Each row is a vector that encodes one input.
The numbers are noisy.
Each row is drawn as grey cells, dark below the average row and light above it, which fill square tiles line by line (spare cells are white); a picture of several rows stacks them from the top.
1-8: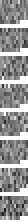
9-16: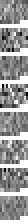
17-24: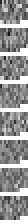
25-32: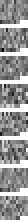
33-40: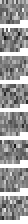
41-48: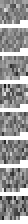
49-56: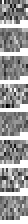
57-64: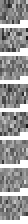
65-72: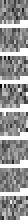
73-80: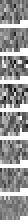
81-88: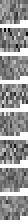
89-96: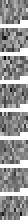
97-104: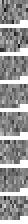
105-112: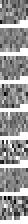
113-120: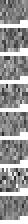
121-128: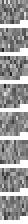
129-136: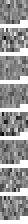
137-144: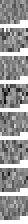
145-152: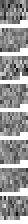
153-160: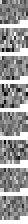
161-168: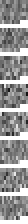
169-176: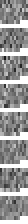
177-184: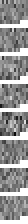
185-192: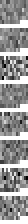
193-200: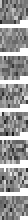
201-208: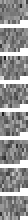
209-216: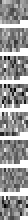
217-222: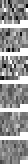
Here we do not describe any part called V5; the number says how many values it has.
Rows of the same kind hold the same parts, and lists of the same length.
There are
2 kinds of row.
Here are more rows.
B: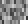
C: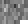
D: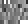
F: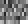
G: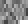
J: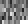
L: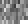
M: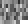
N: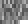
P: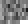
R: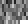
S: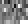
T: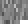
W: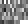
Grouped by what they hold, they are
B, C, D, J, L, N, R, S, W
F, G, M, P, T

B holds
a point on a 6-point circle, one of 9 labels, a true/false value and a value of V5.
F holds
a point on a 6-point circle, a node of an 8-node tree and a value of V5.
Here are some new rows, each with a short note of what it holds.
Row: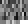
a point on a 6-point circle, a node of an 8-node tree and a value of V5
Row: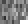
a point on a 6-point circle, a node of an 8-node tree and a value of V5
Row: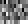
a point on a 6-point circle, a node of an 8-node tree and a value of V5
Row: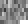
a point on a 6-point circle, one of 9 labels, a true/false value and a value of V5
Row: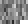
a point on a 6-point circle, a node of an 8-node tree and a value of V5
